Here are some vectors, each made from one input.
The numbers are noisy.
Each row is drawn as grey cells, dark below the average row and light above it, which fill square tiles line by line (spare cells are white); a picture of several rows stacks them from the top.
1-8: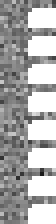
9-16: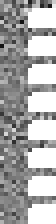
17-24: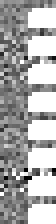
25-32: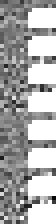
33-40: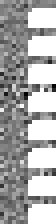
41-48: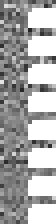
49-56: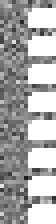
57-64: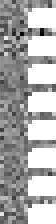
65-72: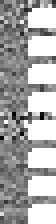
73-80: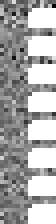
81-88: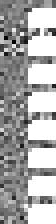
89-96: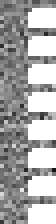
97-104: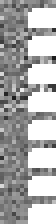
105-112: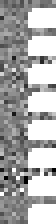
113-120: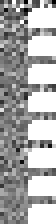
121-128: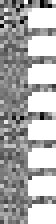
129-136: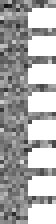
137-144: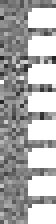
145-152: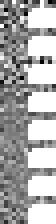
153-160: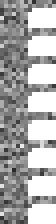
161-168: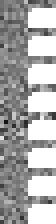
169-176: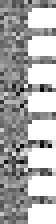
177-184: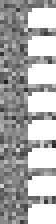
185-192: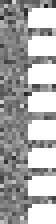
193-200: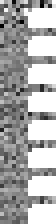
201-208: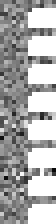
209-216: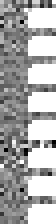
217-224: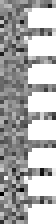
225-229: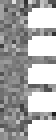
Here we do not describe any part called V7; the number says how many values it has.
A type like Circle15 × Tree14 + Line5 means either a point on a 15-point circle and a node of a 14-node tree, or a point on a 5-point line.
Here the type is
Bool × (Line8 + V7).
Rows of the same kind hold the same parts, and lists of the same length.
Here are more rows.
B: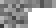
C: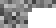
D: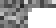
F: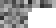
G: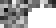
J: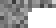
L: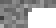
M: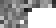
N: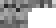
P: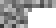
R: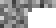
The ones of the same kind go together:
B, P, R
C, D, F, G, J, L, M, N

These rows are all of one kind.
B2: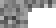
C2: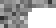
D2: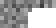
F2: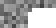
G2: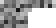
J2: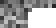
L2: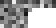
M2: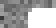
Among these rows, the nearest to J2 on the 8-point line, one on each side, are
F2 and L2.
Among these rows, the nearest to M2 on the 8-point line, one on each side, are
B2 and C2.
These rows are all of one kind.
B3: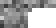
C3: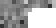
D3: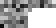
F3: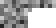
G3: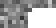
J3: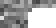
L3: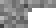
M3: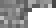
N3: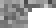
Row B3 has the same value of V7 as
F3 and M3.
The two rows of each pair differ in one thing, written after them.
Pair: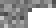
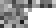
the true/false value
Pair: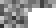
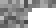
the value of V7
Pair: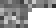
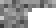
the true/false value
